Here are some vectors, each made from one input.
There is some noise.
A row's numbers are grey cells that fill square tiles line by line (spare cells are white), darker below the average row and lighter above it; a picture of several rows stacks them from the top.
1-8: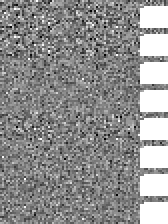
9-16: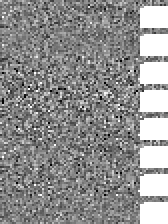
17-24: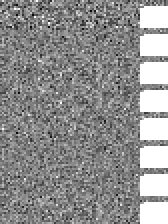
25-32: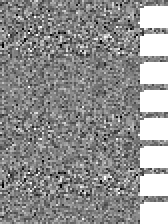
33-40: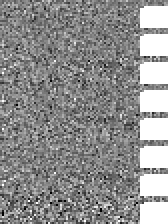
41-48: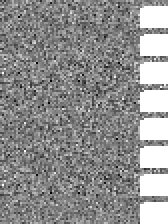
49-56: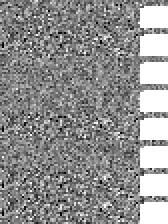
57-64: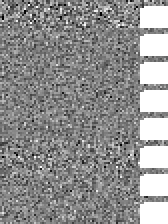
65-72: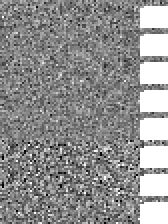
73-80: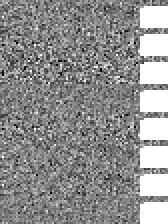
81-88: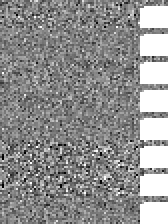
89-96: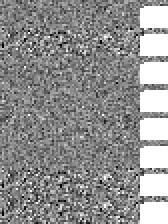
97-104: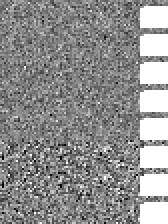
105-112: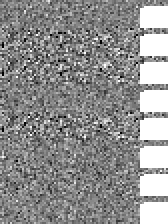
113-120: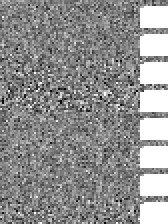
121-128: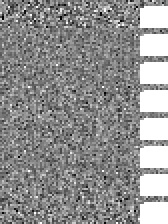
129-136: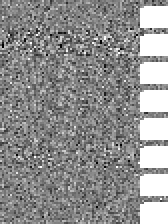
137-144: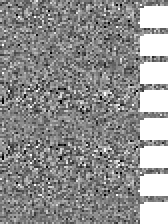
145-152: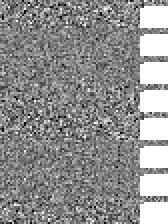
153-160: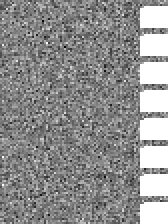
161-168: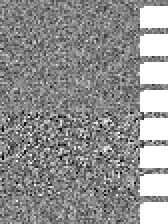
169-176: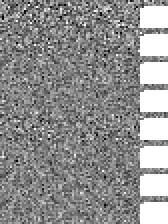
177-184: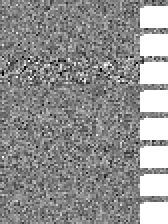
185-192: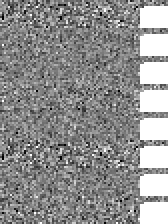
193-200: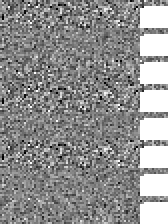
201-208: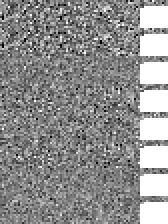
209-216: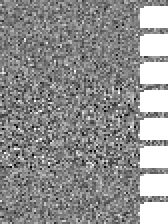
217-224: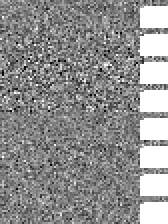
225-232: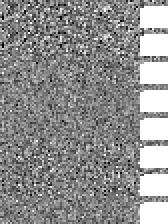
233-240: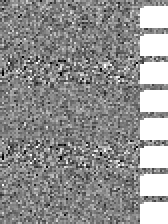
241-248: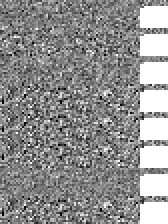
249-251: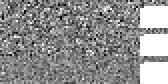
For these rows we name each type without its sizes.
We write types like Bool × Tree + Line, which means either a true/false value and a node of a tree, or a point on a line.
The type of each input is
Bool × Bool × Bool + List(Line) × Tree.
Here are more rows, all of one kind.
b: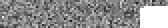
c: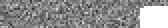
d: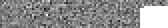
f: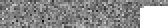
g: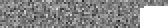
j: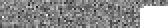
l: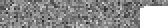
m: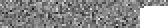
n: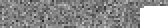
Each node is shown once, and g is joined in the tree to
n.
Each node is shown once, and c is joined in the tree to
m and n.
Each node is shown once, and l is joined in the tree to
f.
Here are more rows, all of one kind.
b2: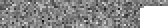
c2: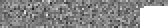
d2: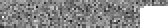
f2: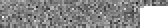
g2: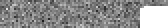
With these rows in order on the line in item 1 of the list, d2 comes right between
c2 and f2.
